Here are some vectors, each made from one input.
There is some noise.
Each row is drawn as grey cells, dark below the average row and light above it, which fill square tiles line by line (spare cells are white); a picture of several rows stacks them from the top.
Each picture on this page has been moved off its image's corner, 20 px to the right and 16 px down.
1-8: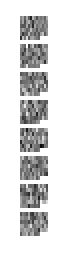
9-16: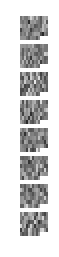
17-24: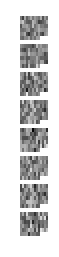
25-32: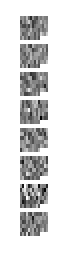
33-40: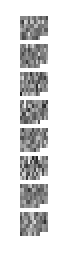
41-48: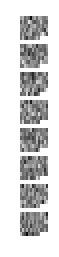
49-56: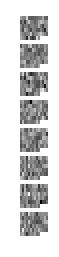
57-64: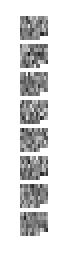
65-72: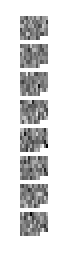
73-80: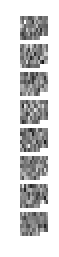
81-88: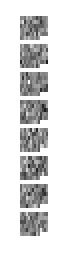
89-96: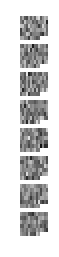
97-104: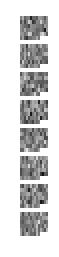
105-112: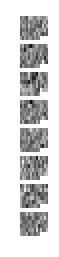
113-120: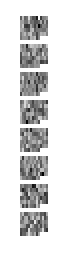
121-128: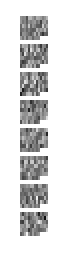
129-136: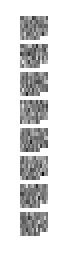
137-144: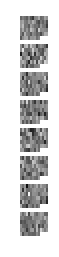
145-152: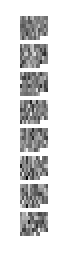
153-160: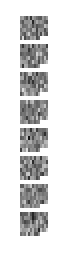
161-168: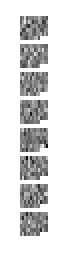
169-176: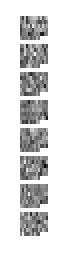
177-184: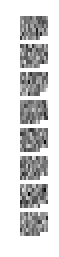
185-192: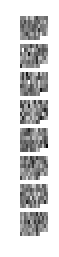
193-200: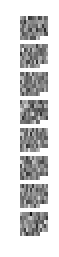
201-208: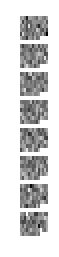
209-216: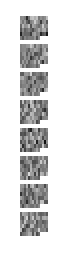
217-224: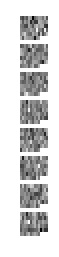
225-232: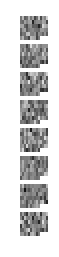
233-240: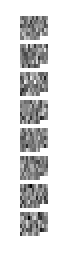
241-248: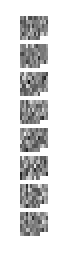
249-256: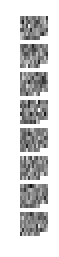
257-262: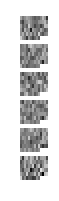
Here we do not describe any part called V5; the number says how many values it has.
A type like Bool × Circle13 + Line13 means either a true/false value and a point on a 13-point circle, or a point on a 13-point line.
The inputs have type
Bool × Label4 + Circle6 × (Tree10 + V5).
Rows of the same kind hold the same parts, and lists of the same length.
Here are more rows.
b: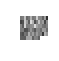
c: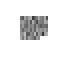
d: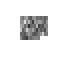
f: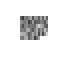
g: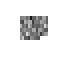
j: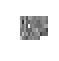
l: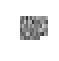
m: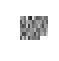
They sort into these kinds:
b, d
c, f, j
g, l, m

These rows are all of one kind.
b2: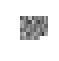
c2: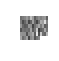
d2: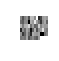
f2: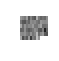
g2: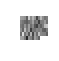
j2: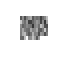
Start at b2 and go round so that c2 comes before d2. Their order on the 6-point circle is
b2, j2, c2, f2, g2, d2.
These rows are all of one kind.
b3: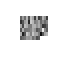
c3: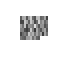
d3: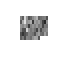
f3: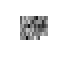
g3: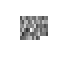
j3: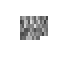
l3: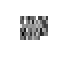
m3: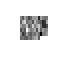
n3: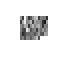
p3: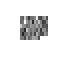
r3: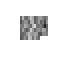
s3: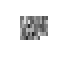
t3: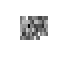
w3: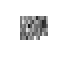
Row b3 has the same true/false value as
c3, g3, j3 and r3.
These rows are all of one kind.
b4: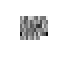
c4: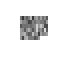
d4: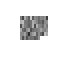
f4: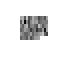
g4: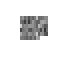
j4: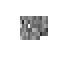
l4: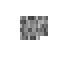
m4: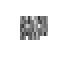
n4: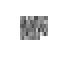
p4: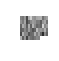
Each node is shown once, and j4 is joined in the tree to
m4.
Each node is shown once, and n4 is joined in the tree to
b4 and p4.
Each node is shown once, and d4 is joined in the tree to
c4.
